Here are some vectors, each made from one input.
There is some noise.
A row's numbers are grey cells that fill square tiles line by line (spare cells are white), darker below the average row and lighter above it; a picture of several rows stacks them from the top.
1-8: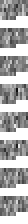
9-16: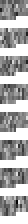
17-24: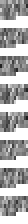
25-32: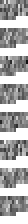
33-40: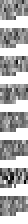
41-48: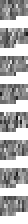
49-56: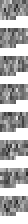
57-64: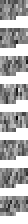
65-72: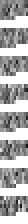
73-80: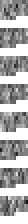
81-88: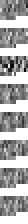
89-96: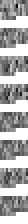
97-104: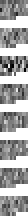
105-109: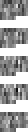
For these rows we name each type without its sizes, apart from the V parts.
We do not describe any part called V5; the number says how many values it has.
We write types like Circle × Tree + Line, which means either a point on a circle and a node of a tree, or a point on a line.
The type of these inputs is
List(Bool × V5).
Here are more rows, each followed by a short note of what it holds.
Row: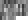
a list of one item
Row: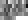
a list of two items
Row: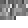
a list of one item
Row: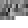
a list of two items
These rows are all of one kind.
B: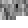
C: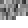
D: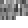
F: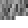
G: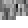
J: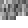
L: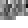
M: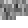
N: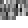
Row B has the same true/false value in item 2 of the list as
J, L and M.
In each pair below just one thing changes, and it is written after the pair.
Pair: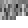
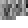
the true/false value in item 1 of the list
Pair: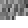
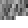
the value of V5 in item 2 of the list
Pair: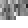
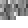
the value of V5 in item 2 of the list
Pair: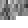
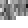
the true/false value in item 2 of the list
